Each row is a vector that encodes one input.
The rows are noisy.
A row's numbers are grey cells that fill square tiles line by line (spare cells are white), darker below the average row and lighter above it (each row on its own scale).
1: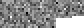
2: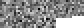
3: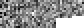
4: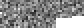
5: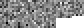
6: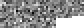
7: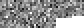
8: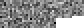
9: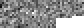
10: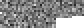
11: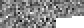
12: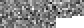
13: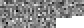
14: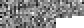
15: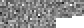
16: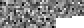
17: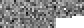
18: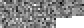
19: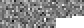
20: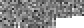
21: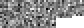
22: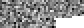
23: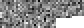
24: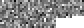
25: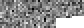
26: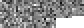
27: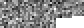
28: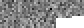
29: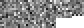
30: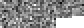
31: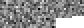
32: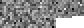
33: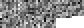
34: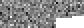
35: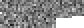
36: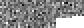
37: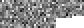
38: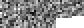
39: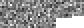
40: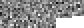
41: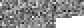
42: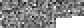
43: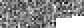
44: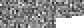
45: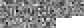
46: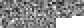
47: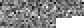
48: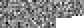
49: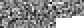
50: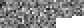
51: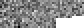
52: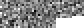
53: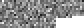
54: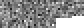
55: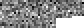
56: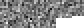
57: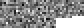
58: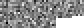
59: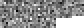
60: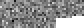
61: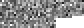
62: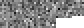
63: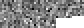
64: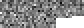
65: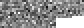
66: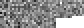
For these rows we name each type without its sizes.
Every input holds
either a node of a tree, or three true/false values.
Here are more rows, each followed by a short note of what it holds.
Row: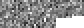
a node of a tree
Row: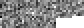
three true/false values
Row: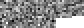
a node of a tree
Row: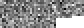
three true/false values
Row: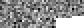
a node of a tree
